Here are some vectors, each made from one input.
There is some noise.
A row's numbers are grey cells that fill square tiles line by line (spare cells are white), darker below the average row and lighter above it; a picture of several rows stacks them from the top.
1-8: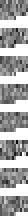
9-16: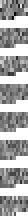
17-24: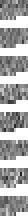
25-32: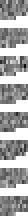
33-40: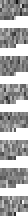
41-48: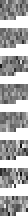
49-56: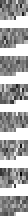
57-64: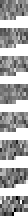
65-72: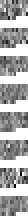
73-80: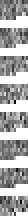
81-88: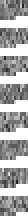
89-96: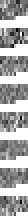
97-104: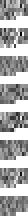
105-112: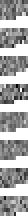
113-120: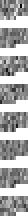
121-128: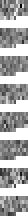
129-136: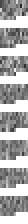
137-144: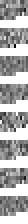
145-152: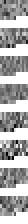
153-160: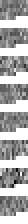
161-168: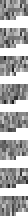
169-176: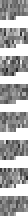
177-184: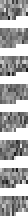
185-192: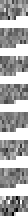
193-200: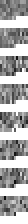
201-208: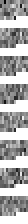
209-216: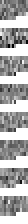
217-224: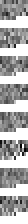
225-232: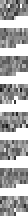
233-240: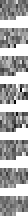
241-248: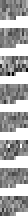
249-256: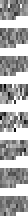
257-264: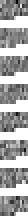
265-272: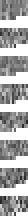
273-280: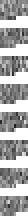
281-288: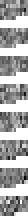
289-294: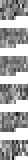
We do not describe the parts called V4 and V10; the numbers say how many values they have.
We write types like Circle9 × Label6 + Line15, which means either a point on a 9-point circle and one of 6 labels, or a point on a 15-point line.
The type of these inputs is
(Bool × Bool × Bool × Label5 × Label5 + V4) × Label5 + V10.
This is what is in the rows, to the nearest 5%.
About 70% of them hold one of 5 labels, together with either two labels (each one of 5) and three true/false values, or a value of V4. The rest hold a value of V10.
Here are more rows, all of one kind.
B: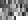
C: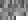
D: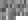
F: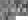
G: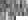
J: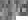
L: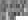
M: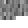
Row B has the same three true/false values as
D and M.
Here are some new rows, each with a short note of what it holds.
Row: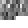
one of 5 labels and a value of V4
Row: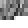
three labels (each one of 5) and three true/false values
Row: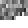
a value of V10
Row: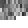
three labels (each one of 5) and three true/false values
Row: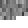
three labels (each one of 5) and three true/false values
